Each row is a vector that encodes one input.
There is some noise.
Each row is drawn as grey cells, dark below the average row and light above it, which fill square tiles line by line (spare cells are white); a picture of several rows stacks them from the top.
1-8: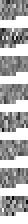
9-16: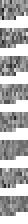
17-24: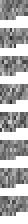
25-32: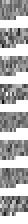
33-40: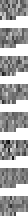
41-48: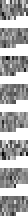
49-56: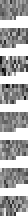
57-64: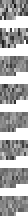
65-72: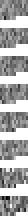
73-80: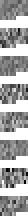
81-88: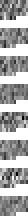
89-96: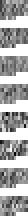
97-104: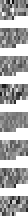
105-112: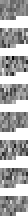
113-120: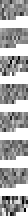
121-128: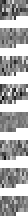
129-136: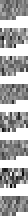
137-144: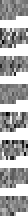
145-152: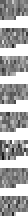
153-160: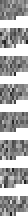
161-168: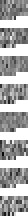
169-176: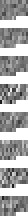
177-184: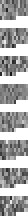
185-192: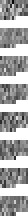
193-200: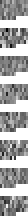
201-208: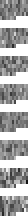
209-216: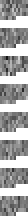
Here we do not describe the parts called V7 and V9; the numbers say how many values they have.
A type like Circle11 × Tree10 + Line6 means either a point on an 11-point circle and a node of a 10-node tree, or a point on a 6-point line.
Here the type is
Bool × Line4 + Line8 × V7 + V9.
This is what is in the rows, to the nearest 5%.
About 25% of them hold a point on a 4-point line and a true/false value. About 50% of them hold a point on an 8-point line and a value of V7. The rest hold a value of V9.
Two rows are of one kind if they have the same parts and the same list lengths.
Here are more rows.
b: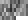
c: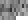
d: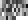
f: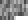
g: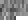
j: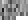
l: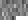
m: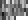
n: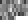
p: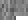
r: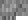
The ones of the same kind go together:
b, g, l, n, p
c, j
d, f, m, r

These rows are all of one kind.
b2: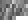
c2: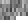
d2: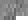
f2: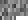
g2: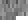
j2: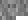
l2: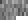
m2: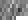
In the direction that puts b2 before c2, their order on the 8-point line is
b2, l2, j2, m2, f2, c2, g2, d2.
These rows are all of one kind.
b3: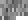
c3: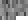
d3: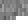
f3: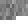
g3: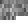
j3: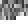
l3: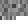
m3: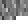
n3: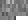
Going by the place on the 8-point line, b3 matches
c3, m3 and n3.
